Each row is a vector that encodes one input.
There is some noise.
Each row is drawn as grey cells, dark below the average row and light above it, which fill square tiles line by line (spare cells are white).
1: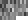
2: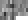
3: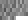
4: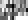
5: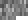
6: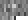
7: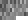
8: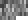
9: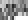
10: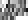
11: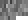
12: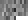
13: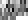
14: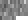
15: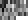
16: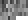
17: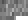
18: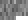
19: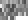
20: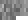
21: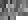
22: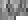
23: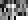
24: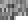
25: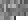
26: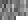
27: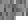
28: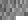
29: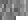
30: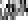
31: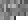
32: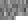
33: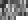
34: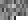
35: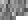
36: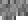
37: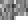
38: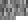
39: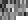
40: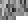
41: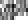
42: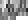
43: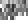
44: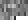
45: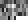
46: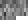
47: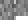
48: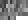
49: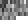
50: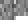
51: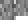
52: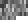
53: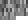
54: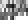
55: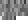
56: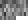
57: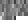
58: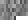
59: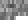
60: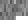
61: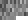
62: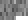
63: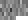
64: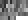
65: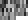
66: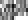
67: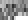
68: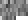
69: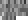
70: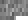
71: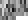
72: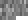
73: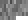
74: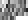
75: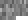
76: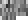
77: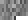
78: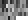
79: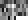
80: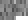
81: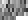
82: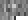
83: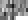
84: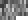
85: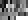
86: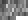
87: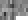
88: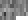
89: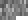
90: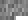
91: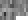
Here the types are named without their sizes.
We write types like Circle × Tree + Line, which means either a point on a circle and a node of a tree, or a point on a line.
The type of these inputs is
Line + Tree.
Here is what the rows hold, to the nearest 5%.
About 70% of them hold a point on a line. The rest hold a node of a tree.
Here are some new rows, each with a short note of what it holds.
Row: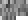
a node of a tree
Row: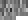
a point on a line
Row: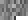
a node of a tree
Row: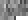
a node of a tree
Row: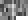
a node of a tree
